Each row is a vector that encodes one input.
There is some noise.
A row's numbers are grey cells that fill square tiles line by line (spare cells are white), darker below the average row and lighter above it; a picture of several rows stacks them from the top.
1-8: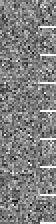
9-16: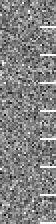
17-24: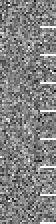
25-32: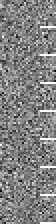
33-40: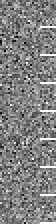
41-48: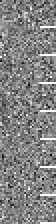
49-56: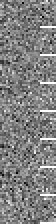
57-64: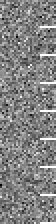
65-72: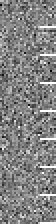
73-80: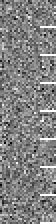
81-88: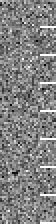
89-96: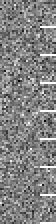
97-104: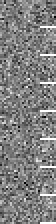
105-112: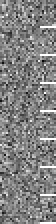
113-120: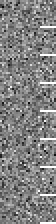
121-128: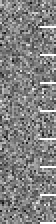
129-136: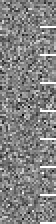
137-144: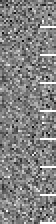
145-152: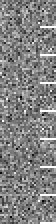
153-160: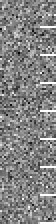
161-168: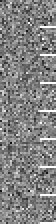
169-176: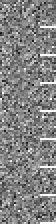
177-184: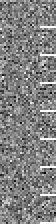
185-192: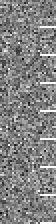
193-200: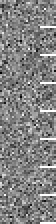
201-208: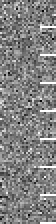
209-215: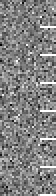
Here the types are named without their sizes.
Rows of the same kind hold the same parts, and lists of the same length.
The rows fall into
2 kinds.
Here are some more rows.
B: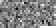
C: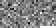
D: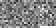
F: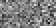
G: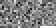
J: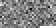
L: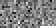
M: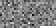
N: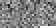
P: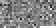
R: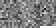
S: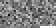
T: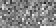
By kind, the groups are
B, F, G, J, L, M, R, S, T
C, D, N, P

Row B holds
a label and a point on a line.
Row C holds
a point on each of two lines.
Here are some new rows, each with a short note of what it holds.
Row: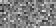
a point on each of two lines
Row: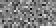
a label and a point on a line
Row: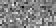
a point on each of two lines
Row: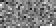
a label and a point on a line
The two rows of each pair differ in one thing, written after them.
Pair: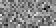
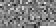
the place on the line
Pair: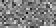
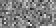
the label
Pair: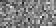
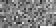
the place on the line
